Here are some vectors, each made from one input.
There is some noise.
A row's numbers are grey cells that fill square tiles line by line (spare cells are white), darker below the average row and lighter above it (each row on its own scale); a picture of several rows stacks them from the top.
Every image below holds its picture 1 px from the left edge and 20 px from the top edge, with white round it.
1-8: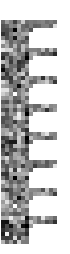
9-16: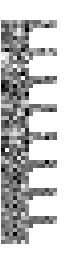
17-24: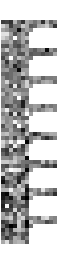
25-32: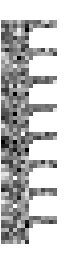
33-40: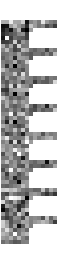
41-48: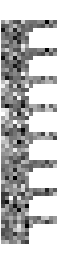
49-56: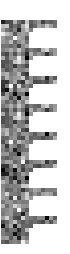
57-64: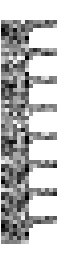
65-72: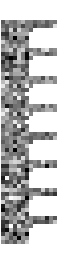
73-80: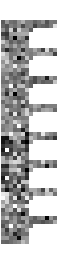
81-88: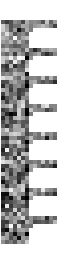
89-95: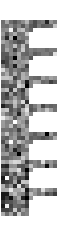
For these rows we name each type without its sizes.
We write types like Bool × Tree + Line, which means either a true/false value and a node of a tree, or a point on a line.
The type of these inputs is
Bool × Bool × Bool × Bool + Line.
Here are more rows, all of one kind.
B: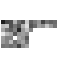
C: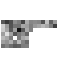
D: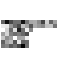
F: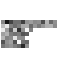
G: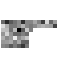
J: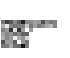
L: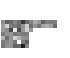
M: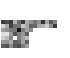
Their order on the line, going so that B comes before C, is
B, M, C, G, D, F, J, L.
